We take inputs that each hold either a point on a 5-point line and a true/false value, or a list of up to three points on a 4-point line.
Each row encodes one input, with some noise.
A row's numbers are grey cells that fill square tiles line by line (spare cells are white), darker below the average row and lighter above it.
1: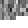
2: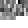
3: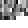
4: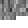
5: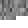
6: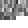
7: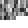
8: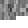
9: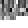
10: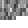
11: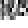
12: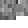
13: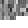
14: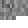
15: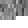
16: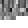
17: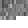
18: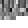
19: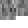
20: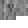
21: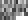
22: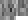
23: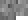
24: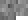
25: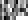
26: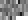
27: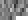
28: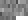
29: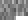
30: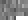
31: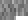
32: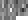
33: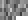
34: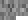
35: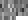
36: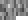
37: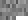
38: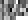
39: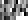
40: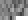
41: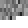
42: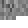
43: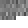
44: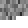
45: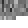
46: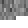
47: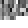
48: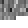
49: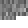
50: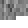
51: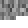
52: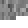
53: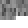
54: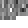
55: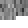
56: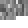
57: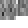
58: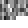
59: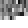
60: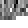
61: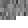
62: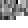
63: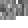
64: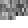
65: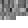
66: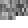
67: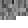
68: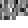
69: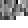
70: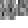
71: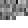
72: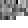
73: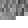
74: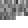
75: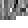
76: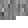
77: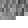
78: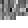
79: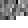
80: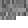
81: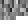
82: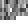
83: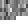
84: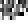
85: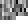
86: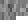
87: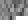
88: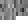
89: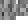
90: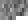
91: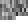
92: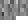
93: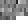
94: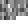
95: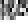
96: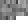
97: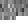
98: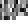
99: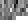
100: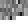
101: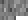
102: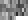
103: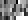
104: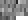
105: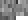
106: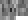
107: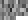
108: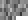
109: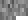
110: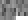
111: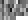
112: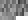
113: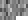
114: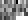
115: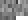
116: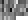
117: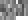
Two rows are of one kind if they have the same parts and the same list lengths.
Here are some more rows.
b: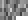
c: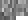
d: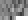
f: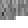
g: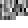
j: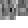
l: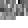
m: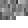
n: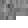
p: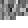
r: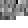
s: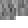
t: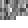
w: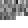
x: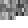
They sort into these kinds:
b, d, l, t
c, n, p
f, j, s, w
g, x
m, r

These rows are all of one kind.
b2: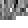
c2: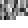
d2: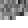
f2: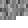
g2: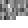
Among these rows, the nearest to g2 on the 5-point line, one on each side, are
c2 and f2.
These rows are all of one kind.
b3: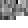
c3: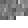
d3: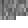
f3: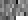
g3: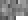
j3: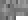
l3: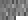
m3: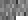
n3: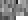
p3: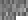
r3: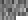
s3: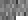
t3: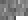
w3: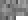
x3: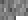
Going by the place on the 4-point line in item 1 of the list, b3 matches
g3, j3, n3 and w3.
